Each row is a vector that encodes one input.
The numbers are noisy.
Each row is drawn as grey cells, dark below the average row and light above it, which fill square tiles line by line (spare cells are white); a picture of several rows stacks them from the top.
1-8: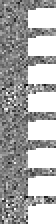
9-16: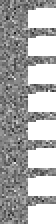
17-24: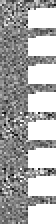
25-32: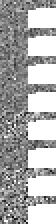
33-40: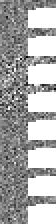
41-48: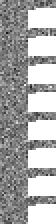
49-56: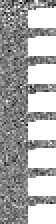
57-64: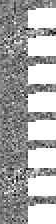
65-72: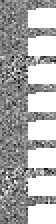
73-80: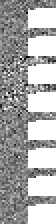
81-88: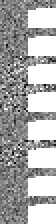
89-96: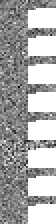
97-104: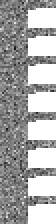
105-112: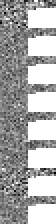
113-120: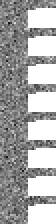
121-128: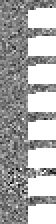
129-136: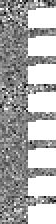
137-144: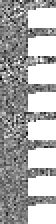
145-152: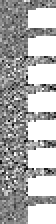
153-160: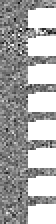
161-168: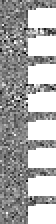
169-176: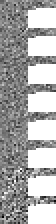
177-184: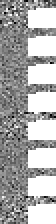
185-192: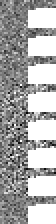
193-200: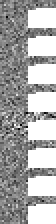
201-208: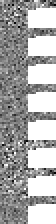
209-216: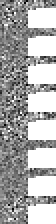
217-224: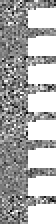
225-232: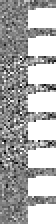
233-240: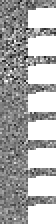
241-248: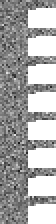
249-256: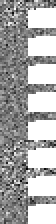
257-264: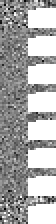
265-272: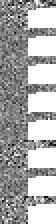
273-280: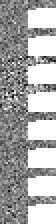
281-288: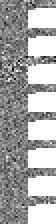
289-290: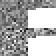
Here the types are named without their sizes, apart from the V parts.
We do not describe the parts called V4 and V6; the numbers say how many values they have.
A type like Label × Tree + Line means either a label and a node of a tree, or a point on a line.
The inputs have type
(Bool × Circle + V4) × V6 + Line × Line.
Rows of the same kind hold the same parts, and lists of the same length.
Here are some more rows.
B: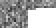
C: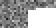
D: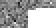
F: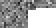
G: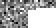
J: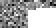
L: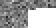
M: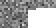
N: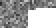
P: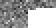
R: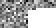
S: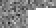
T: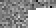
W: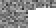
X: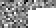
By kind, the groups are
B, D, F, M, T, W
C, L, N, P, S
G, J, R, X

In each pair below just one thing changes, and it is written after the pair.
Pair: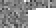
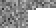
the value of V6
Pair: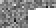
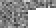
the true/false value
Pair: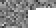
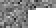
the true/false value
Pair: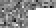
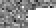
the place on the circle
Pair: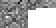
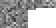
the place on the circle
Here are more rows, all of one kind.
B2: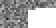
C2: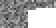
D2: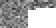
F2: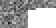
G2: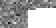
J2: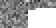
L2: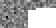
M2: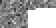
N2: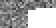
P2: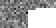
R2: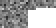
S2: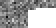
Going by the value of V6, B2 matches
C2, P2 and R2.
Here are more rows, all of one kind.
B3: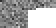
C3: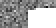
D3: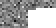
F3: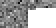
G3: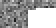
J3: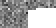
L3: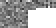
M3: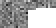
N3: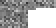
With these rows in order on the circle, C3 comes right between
L3 and M3.
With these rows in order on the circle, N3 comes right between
D3 and G3.
